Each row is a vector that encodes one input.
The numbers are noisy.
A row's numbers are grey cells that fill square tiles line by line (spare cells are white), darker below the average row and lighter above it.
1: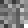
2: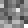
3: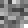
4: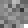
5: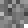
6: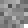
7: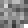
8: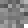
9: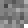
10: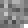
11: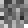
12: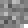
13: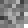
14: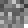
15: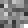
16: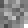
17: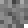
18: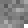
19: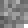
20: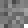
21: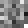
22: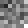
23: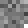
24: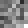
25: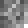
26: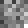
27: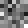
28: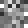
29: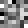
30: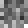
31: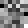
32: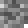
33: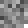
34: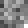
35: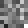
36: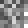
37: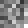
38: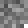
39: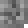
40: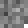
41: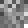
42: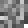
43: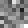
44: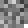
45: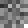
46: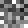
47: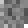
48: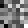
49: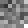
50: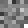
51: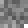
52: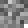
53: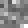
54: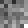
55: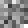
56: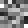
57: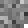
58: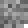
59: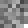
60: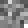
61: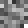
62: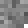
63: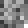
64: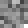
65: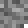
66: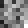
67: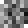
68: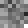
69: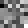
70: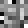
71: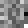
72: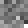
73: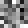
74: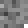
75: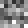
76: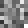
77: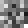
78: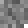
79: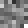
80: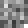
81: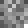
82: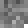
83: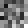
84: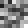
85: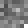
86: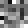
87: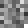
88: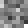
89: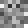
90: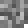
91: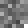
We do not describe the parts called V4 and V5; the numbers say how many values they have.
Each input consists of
either a fixed value, or a point on each of two 3-point lines, or a true/false value, a value of V4 and a value of V5.
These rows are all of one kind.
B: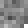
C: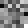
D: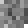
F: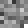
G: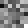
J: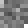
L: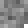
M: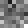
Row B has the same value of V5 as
G and M.
